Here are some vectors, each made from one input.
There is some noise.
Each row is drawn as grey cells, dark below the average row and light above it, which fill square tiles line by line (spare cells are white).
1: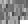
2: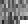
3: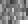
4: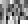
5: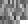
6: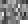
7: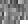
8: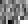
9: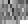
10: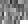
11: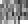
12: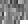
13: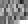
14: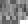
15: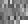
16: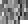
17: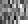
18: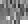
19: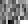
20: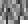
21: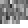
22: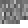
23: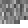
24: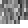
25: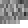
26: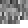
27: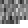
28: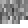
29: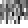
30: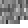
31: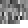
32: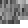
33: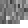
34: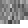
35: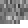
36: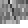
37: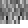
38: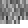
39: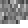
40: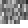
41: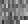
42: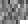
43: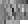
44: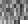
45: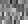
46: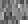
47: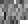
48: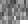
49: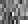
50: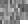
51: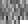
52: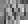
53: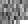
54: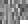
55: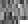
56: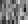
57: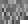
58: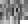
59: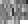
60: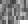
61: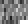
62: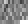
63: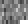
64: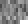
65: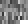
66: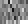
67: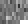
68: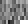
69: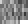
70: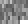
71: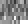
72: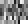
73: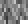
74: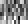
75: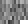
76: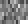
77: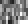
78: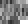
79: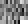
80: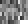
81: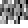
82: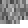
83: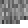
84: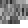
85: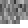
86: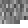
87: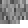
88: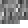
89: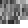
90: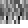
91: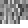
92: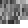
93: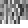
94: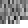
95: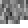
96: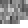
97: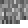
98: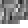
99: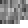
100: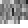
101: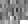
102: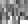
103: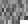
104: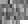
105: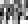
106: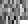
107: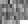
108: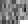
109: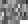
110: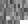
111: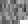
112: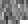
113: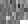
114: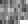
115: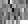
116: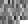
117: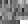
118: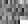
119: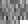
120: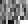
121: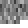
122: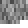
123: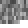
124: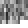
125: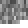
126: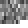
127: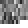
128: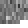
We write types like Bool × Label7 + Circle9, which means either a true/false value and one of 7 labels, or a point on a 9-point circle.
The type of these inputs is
Bool × Circle9 + Label8.
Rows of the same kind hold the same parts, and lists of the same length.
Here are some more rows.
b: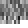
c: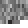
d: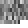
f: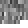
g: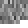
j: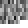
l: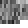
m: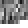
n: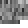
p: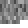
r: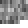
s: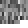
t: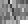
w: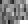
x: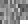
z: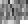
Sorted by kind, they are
b, c, d, f, l, n, p, r, s, w, x
g, j, m, t, z

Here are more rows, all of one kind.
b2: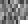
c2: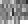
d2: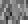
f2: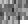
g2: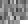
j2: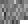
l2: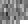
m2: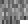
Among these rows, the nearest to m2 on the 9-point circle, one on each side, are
f2 and g2.
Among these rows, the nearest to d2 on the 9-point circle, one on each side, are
b2 and l2.
